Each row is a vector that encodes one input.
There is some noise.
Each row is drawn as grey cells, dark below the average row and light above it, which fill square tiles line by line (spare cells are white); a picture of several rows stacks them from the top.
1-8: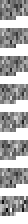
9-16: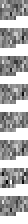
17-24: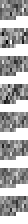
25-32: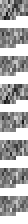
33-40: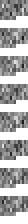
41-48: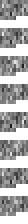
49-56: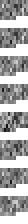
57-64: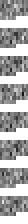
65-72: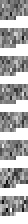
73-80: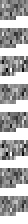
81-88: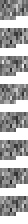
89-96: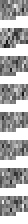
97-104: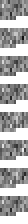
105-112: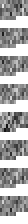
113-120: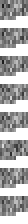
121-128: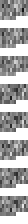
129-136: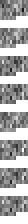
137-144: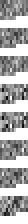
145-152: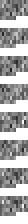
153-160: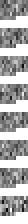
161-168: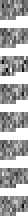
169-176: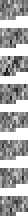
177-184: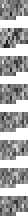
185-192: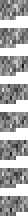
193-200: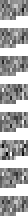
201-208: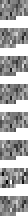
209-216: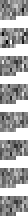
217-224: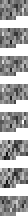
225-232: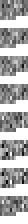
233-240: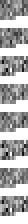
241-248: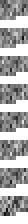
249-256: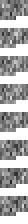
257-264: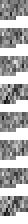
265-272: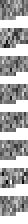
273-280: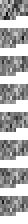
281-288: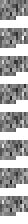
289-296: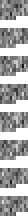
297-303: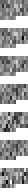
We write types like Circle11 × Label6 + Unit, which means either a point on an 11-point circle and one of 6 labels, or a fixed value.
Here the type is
Bool × (Label9 × Tree7 + Unit).
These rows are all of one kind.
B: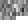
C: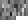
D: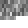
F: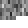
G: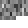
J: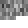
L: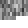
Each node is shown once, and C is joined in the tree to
F and J.
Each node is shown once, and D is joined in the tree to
F and G.
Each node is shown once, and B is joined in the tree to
F and L.
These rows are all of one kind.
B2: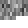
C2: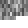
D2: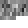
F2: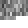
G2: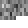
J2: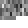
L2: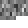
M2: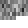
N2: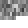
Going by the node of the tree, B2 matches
F2 and L2.
